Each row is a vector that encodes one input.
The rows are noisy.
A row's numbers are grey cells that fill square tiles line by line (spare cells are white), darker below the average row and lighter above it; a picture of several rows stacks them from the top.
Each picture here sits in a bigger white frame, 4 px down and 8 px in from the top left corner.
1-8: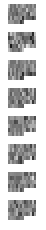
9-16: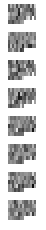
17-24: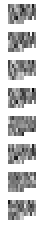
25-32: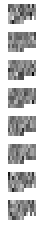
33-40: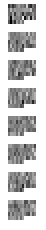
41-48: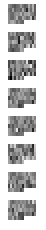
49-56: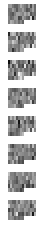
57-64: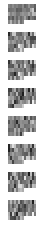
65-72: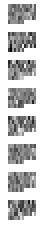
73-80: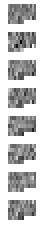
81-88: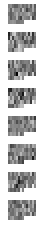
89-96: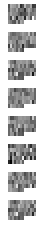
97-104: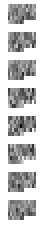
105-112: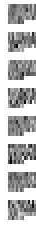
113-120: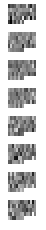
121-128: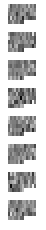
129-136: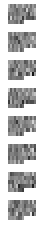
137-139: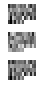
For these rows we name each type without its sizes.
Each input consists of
either a point on each of two circles, or a fixed value, or three true/false values.
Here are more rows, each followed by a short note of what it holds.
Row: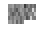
three true/false values
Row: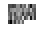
a fixed value
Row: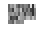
a point on each of two circles
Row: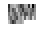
a point on each of two circles
